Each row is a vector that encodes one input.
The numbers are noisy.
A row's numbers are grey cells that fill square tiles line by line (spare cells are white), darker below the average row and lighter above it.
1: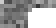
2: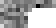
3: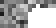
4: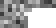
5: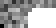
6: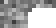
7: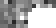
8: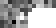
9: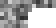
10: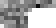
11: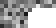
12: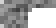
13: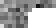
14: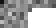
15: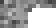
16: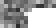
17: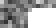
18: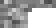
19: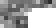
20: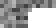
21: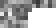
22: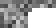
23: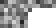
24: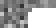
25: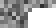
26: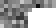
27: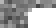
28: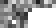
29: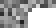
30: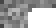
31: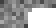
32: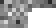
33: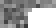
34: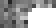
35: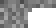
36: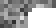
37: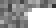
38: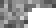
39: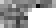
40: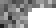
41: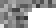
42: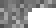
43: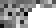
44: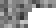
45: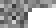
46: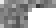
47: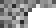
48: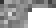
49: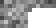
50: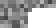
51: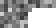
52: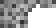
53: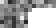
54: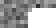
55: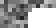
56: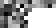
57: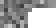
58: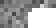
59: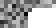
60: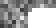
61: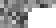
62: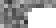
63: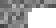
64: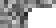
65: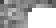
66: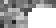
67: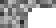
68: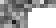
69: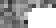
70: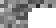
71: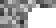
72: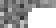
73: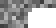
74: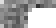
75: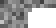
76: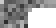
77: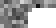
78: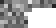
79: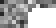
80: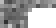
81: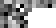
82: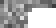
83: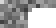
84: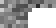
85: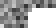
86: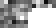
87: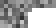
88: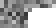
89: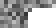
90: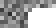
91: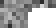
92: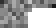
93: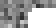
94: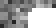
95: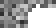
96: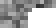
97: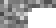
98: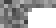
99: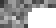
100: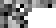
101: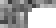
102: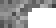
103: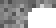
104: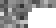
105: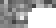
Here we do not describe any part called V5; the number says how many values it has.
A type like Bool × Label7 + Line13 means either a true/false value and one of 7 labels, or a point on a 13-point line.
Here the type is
List3(Bool × V5).
